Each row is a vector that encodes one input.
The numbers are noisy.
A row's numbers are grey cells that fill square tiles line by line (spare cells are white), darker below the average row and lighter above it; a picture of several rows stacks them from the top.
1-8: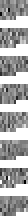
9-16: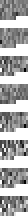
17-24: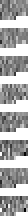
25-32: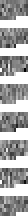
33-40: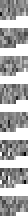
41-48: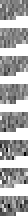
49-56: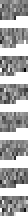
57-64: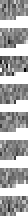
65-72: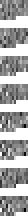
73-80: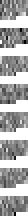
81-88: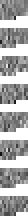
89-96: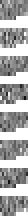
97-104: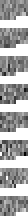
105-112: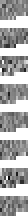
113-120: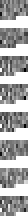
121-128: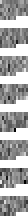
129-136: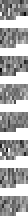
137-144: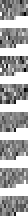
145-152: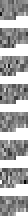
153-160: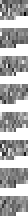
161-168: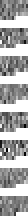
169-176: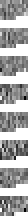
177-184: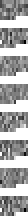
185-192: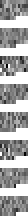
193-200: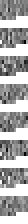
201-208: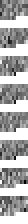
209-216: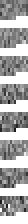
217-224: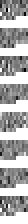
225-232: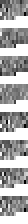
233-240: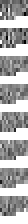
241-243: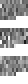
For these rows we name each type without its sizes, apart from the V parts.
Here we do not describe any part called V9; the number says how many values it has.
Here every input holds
a value of V9, together with a list of points on a line.
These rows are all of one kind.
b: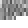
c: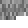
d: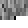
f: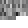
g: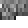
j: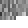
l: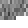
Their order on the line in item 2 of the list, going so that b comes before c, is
l, d, b, c, j, f, g.
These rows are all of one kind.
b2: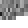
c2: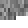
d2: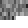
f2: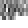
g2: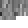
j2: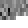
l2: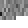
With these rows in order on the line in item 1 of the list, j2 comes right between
d2 and f2.
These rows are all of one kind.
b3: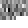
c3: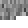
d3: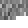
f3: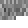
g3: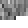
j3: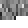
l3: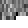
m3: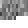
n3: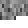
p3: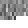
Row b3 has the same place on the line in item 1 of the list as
c3, f3 and g3.
